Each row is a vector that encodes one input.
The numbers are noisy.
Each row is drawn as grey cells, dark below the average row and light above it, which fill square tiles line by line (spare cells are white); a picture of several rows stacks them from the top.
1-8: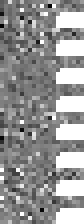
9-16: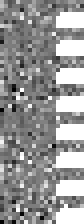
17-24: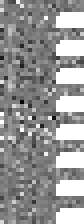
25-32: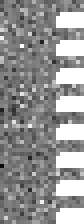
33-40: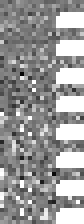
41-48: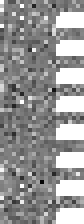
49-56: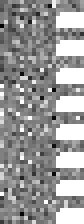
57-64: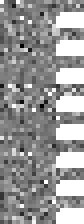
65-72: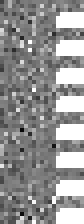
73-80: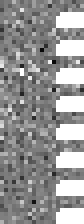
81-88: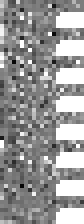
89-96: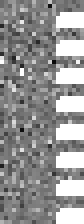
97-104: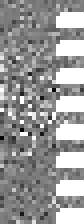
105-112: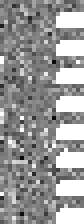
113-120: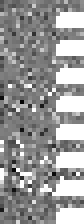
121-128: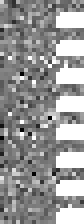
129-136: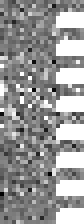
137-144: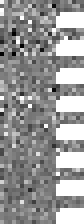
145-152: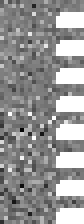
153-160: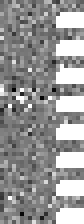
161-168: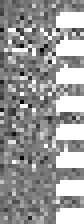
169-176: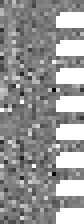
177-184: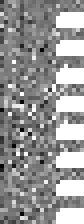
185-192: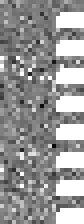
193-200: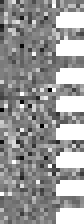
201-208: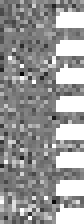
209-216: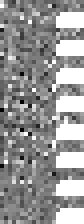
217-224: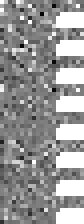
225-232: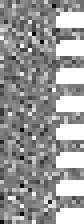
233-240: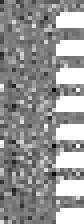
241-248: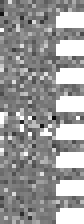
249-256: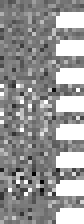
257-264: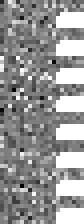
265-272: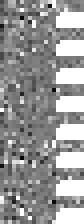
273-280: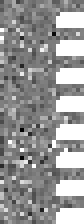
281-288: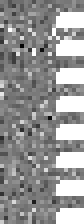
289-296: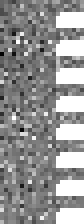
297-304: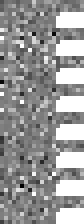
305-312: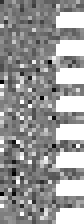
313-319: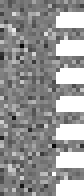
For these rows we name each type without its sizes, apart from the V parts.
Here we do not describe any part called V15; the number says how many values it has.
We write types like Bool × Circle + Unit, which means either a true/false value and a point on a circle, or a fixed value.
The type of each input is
Bool × (Tree + V15) + Unit.
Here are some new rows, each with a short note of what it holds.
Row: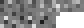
a true/false value and a value of V15
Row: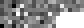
a fixed value
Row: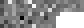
a true/false value and a value of V15
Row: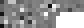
a node of a tree and a true/false value
